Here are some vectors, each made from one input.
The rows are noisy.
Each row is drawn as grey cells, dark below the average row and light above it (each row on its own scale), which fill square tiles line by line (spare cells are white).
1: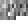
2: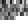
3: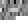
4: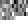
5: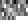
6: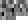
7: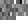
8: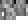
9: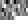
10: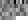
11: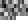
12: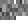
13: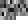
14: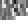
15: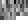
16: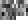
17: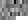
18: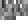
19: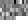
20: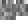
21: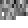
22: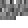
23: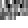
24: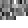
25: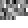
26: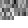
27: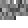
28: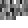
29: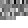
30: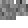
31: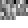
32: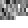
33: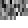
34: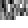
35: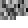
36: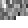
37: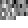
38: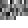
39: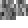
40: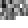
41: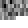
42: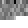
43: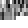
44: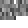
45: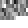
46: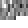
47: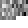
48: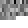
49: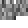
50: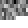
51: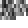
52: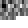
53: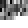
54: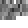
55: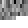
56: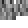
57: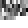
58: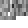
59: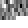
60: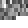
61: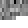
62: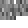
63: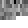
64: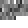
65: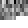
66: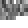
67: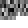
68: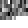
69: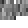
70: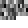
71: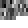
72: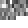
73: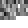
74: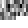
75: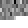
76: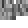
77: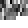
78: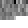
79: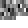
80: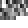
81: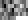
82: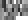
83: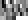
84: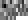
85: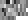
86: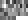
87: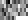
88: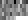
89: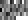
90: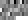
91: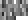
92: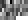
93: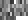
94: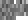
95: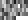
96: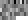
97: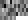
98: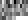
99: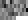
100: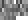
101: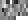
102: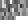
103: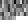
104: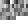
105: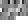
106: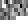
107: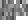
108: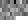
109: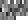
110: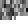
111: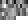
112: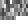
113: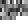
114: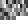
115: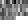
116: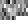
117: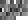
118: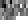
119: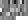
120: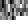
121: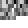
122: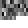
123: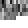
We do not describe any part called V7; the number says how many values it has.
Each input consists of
a true/false value, together with either a point on a 6-point line, or a value of V7.
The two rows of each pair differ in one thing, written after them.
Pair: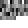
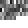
the place on the 6-point line
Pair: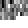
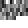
the place on the 6-point line
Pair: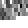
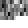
the true/false value
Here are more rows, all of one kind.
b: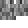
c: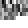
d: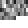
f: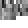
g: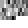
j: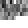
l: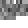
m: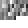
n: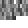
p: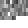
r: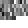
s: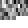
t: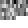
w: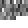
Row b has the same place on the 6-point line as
d, g, n and r.
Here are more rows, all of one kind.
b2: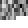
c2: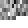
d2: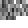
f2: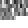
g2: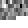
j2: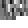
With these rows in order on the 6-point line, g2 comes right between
b2 and j2.
